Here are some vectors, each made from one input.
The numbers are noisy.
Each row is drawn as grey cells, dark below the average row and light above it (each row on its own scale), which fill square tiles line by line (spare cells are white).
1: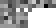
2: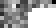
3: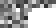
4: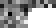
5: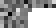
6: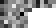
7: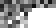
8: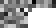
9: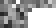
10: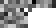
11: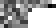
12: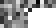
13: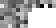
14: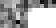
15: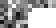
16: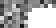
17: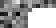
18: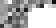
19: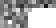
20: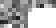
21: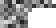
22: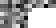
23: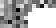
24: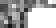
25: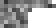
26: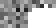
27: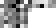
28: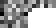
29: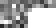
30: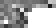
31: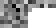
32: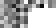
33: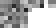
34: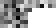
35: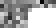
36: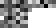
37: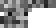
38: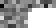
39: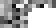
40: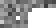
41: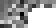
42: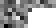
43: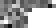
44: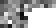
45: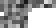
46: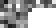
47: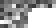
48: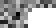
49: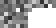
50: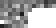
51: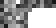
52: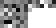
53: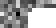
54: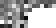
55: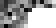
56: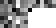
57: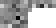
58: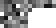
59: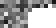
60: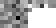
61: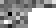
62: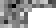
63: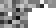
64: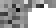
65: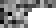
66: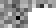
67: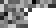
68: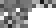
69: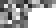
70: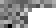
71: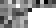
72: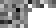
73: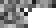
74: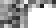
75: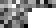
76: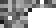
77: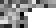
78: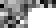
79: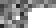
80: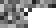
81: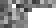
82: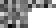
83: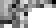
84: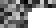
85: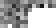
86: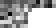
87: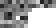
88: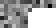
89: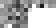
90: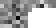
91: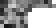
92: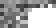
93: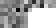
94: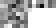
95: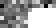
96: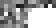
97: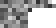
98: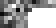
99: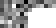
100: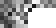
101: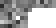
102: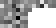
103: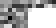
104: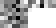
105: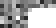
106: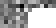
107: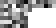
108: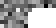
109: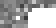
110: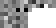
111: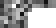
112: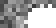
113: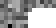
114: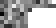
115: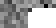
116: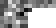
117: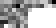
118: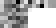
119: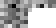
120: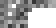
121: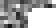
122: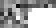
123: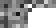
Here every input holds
a list of up to two items, each one of 6 labels, a point on a 4-point line and a point on a 5-point line.
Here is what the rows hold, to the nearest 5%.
All of them are lists of up to two items, each one of 6 labels, a point on a 4-point line and a point on a 5-point line: about 5% are empty, 25% hold one and 70% two.
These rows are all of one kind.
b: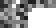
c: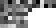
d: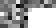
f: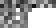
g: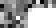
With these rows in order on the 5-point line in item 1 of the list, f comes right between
b and c.
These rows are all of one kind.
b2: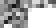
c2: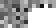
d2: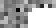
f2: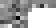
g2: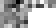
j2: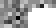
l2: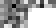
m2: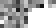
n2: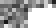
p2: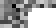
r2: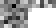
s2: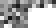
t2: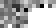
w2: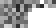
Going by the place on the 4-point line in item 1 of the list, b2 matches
c2, l2, r2 and t2.
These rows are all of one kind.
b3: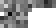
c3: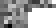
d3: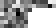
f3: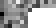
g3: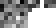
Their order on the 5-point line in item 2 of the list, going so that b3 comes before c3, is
g3, b3, c3, f3, d3.
